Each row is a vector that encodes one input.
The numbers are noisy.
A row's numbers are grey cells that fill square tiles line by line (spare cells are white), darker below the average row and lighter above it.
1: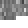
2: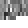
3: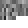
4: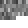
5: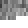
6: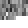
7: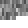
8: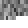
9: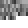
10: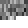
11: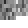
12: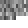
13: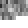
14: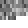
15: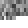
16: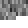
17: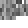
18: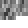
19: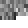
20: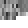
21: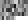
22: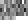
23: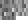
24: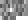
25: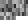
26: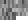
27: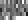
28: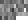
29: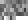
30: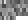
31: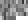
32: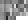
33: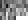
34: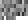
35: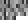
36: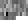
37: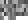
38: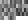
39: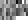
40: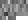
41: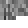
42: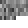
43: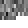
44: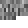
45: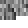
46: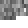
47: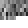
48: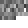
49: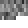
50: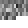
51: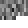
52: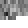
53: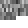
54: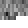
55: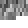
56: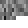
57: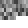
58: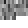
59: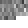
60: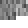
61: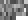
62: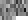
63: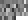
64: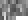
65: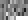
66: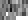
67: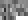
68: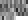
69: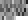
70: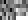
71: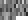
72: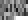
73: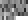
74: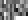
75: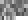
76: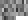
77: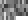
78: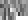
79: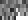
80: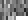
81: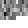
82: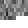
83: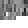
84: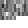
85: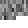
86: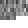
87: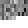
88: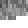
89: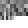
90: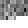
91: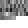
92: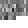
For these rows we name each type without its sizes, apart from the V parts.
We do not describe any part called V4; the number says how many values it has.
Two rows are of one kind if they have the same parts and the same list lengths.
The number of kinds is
2.
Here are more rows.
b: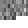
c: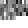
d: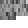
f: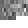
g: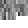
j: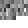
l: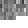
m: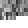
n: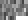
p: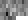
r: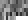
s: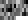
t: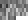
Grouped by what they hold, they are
b, d, f, g, j, l, n, p, t
c, m, r, s

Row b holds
a point on a line, a true/false value and a value of V4.
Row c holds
a label, a true/false value and a value of V4.
